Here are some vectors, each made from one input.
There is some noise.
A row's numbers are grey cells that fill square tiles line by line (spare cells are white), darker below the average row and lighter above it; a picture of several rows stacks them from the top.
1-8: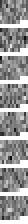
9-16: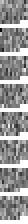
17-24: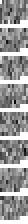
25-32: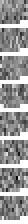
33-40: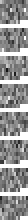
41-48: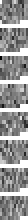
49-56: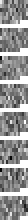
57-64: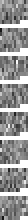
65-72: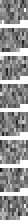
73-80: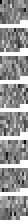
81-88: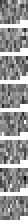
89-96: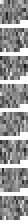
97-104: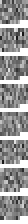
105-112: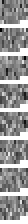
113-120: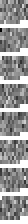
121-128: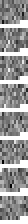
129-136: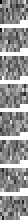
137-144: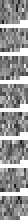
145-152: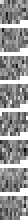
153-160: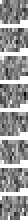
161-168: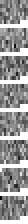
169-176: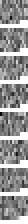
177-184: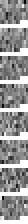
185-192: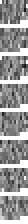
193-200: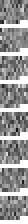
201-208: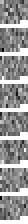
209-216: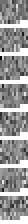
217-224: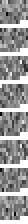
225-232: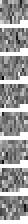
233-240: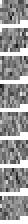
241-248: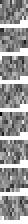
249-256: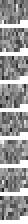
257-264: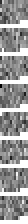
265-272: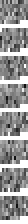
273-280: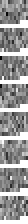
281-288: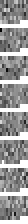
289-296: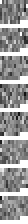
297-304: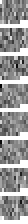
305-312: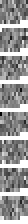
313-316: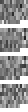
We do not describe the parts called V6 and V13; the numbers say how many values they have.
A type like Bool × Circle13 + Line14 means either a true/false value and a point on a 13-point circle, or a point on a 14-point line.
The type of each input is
Bool × (Line11 + V13) + List2(V6) × Tree11.
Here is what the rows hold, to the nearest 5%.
About 60% of them hold a node of an 11-node tree, together with a list of up to two values of V6. The rest hold a true/false value, together with either a point on an 11-point line, or a value of V13.
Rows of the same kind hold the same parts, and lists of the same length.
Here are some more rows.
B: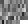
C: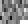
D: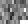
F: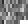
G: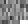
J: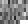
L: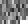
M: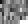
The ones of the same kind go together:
B, M
C, D, G
F
J
L

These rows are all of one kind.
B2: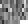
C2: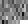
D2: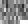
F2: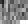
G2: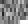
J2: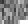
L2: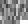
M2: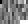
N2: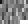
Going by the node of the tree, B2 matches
M2 and N2.
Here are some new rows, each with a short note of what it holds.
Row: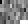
a point on an 11-point line and a true/false value
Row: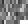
a node of an 11-node tree, together with the empty list
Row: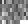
a node of an 11-node tree, together with a list of two items
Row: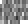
a true/false value and a value of V13
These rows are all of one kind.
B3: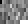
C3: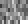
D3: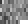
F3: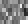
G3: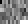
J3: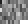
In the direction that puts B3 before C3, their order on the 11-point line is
B3, G3, F3, D3, C3, J3.
